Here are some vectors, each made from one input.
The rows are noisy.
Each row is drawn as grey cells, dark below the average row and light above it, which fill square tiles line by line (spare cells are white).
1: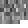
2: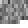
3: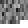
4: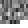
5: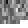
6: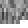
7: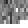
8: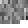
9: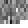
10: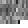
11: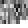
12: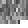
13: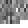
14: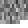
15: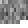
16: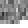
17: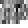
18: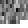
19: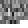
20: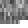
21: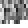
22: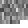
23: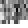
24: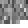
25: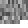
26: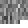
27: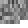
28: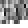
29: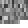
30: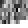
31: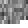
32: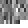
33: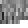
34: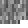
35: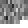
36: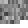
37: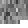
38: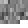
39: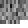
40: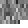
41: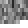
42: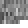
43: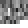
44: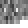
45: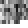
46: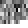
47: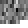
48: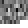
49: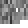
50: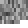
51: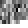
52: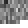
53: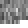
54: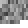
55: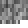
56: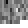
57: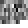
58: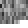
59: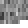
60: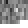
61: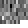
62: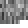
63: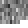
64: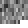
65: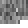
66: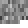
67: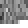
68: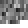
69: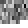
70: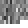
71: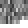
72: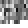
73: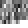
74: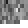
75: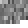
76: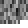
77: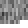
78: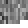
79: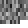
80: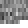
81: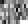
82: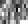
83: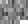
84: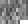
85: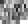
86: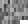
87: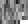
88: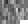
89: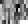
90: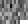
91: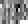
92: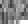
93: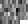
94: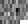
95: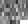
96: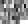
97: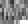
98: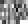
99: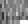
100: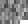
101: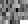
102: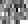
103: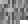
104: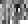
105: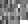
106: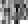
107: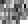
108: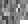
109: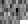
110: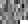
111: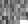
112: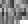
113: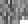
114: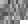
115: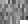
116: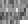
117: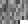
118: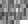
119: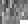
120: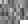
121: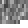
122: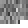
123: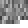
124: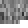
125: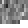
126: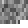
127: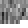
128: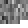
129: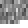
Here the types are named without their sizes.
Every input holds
either a label, or a point on a line, or four true/false values.
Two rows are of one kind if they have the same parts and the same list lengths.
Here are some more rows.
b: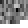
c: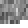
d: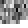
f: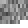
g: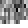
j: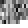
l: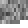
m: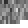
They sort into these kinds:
b
c, f, l, m
d, g, j

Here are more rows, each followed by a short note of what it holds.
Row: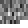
a label
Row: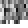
a point on a line
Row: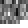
a label
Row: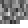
a label
